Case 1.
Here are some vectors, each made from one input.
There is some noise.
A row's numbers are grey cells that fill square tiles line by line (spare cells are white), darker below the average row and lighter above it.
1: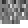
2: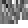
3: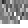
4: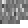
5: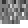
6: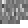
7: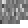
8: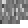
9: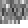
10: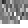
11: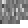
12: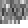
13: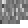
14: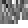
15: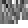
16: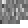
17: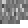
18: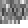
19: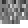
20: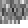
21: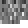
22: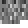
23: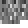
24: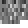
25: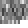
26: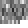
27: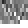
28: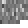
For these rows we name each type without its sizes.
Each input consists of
a label.
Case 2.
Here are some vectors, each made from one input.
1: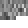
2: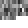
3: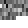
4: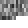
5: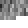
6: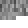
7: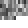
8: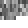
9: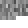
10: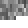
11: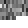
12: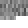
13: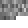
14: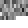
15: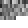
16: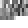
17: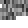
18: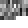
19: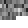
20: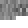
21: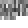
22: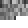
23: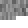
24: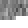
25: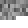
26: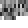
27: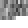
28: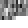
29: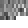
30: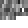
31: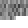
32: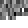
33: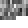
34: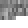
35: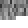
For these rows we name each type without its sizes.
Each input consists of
a label.
